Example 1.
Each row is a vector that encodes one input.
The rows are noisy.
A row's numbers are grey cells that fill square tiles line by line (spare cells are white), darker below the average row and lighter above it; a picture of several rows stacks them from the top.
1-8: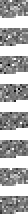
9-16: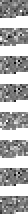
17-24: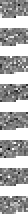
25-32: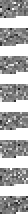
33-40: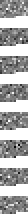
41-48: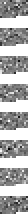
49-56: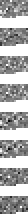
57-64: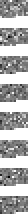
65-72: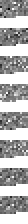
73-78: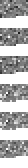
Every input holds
four true/false values.
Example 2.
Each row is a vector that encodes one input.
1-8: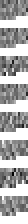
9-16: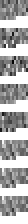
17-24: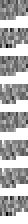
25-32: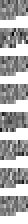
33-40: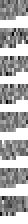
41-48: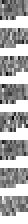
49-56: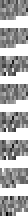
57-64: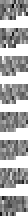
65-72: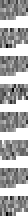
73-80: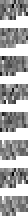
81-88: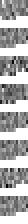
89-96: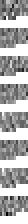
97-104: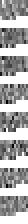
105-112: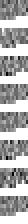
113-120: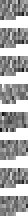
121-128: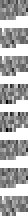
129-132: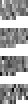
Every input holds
one of 7 labels.
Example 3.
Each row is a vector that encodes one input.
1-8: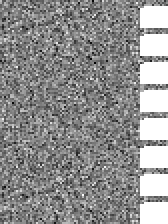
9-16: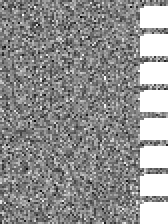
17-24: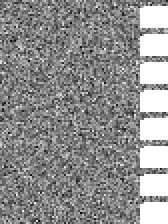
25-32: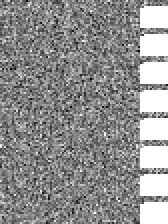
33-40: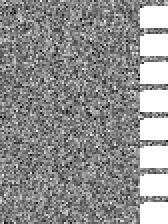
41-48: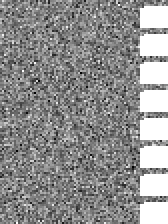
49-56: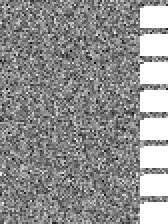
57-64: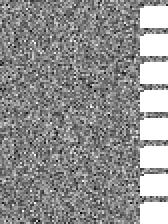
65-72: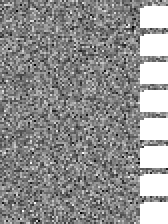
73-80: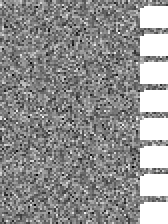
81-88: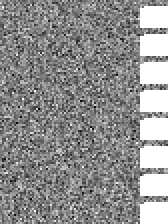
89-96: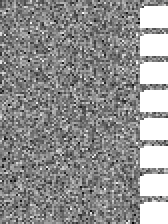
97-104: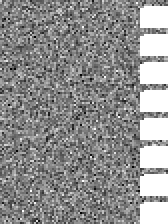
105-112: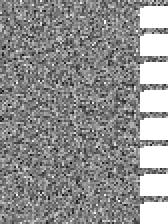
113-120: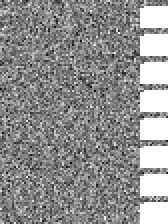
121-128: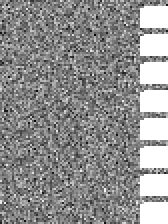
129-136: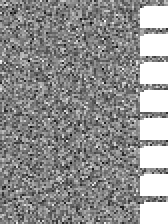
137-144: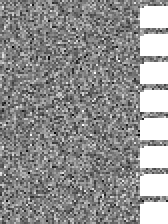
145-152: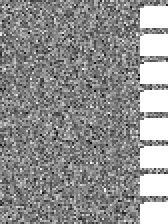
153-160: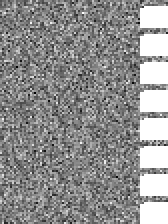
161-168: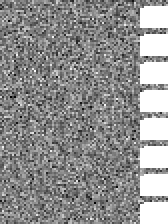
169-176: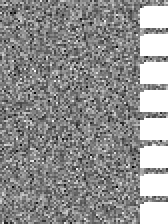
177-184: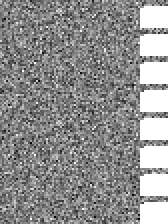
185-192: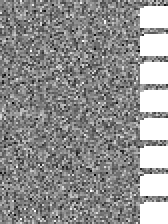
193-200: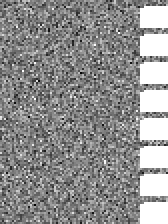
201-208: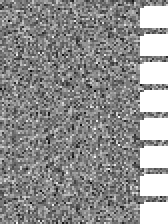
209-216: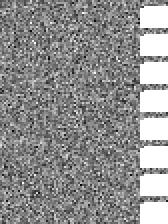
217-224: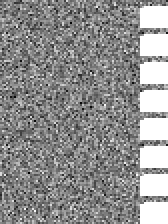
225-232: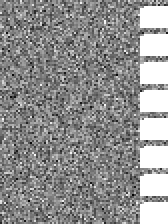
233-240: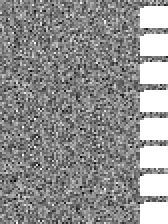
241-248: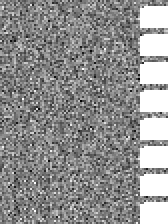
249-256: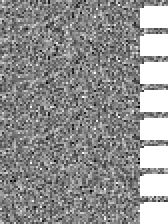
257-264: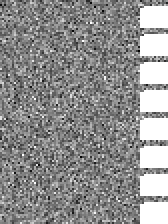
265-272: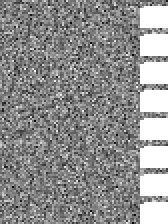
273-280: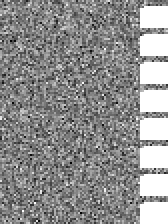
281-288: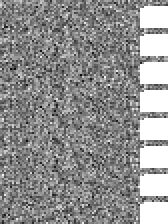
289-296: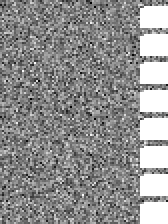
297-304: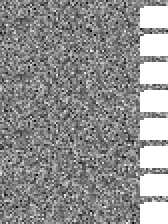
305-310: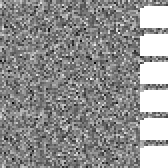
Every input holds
a point on a 19-point circle.
